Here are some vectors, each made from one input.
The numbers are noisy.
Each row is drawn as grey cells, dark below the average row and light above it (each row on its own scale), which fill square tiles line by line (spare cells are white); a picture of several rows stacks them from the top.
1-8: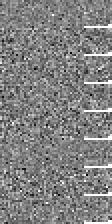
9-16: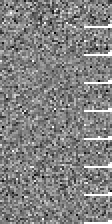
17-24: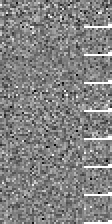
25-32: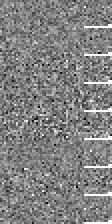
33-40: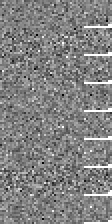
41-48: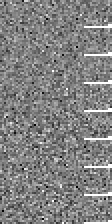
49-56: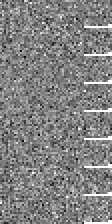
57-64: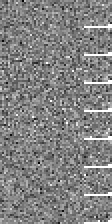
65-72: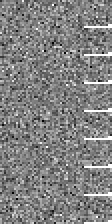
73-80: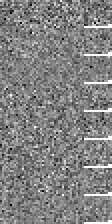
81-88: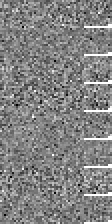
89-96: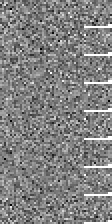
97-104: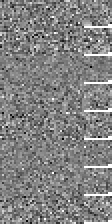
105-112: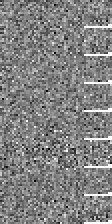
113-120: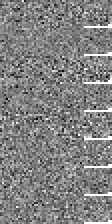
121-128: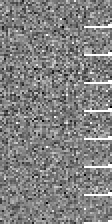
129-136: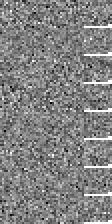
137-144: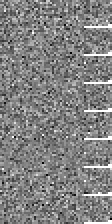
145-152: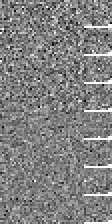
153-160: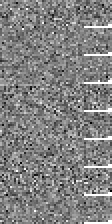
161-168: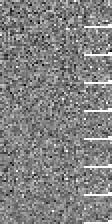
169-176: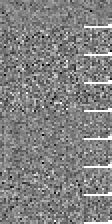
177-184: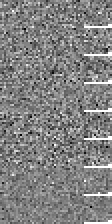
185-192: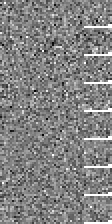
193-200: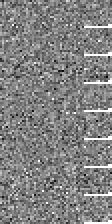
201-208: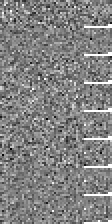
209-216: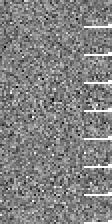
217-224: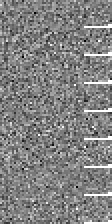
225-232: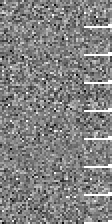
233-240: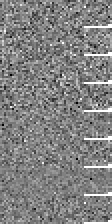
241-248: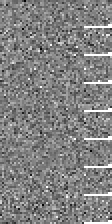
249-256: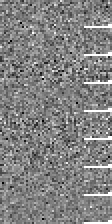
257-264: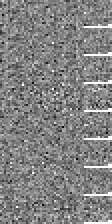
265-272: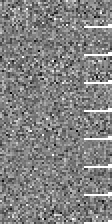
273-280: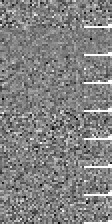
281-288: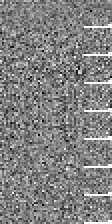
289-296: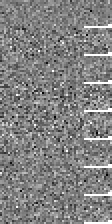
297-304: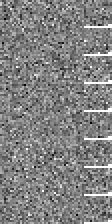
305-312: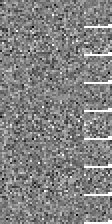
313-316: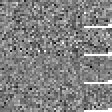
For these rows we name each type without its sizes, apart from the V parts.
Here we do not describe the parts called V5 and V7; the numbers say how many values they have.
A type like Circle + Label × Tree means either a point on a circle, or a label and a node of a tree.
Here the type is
(Label + Line) × V5 + (Tree + Unit) × V7.
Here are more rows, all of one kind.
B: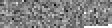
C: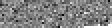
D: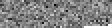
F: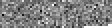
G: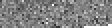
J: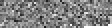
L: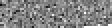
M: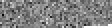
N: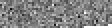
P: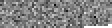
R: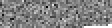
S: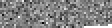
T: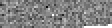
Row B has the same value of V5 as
L, P and T.
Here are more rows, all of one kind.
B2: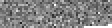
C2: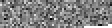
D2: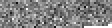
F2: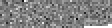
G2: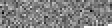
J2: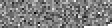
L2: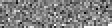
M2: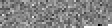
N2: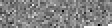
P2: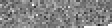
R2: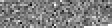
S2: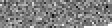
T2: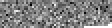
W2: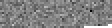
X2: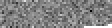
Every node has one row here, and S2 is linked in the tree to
J2.
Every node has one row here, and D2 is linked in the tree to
F2 and N2.
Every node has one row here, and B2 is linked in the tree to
F2.
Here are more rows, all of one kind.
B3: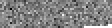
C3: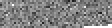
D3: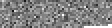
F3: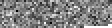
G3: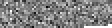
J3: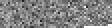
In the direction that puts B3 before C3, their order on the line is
G3, B3, D3, J3, C3, F3.
